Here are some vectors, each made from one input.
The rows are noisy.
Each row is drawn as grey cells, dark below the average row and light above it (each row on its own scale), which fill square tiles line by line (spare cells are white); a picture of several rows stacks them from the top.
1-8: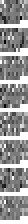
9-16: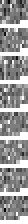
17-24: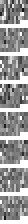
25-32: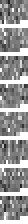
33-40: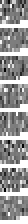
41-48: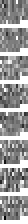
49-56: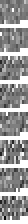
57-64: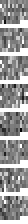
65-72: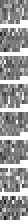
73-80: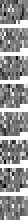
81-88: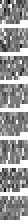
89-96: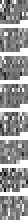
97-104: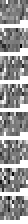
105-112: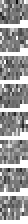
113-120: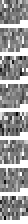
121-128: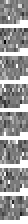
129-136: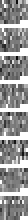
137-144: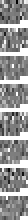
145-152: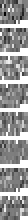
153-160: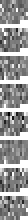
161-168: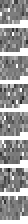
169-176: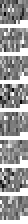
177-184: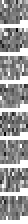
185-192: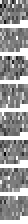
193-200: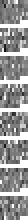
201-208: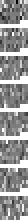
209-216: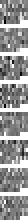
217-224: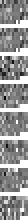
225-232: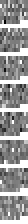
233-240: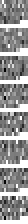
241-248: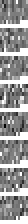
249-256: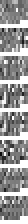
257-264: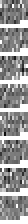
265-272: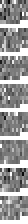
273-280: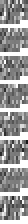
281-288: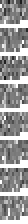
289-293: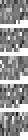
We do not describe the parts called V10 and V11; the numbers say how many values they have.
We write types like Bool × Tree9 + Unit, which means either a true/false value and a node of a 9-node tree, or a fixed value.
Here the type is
Bool × (Line15 + V10) + V11.
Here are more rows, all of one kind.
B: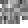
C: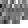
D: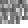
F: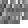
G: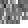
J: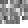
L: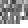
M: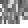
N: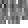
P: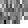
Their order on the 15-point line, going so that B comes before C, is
P, M, B, J, D, L, N, C, F, G.
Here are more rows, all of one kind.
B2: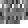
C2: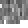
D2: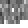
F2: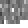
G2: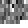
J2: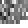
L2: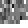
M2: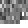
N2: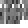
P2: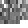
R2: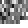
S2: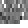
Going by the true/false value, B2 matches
N2, P2 and S2.
